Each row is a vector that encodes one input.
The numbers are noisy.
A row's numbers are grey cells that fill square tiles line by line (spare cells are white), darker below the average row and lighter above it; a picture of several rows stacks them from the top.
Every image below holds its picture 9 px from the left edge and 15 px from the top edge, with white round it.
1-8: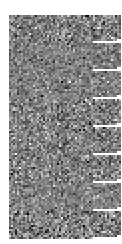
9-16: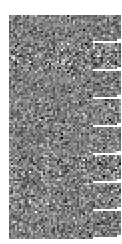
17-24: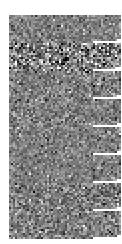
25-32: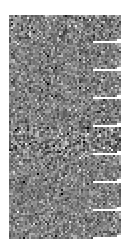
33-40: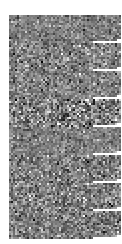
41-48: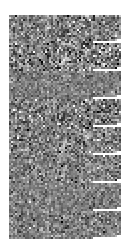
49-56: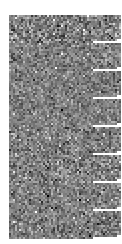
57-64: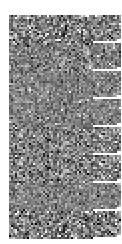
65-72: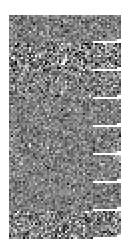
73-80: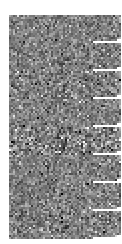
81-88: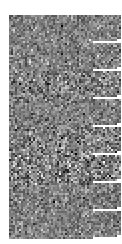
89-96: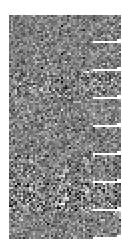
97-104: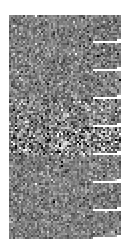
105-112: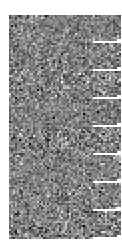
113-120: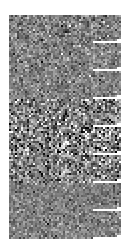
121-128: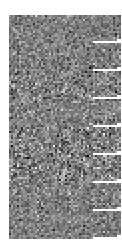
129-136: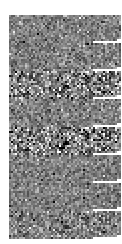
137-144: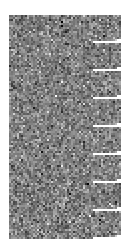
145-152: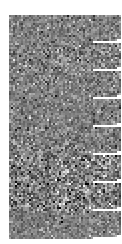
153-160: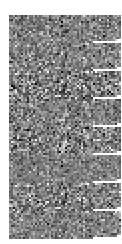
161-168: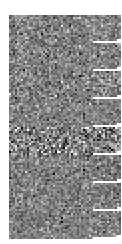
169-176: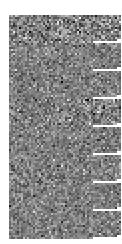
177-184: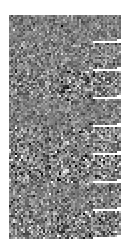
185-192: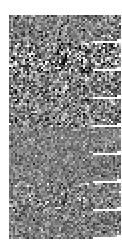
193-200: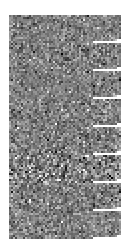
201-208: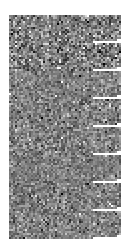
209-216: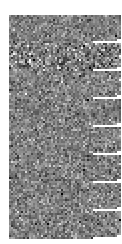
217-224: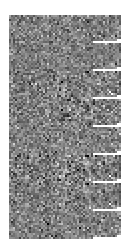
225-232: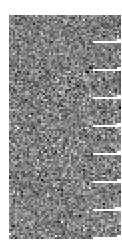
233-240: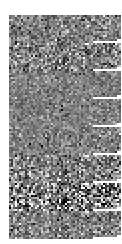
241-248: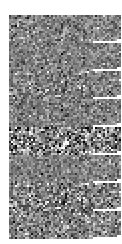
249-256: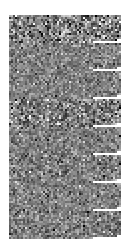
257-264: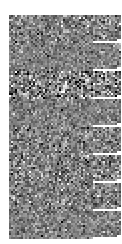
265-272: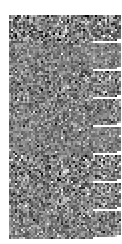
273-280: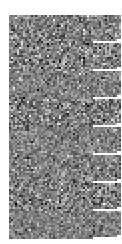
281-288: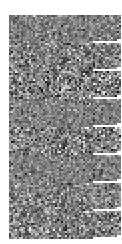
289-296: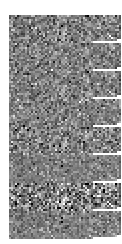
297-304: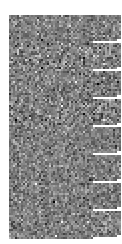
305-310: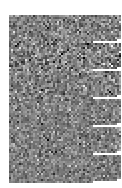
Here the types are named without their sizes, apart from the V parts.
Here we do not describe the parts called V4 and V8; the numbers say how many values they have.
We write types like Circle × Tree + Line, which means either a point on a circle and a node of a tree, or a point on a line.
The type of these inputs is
Bool × V8 + Label × (Line + V4).
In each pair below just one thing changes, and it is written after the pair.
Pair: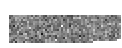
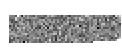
the true/false value
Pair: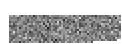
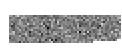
the value of V8
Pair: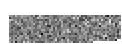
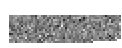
the value of V8
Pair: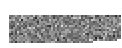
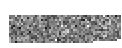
the value of V8
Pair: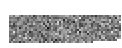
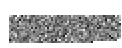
the value of V8
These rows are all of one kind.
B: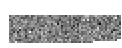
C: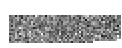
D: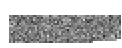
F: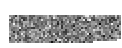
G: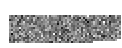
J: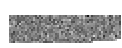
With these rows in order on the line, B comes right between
C and F.
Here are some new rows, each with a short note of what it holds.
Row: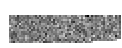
a label and a point on a line
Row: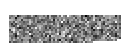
a label and a point on a line
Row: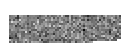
a label and a value of V4
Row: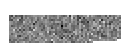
a label and a point on a line
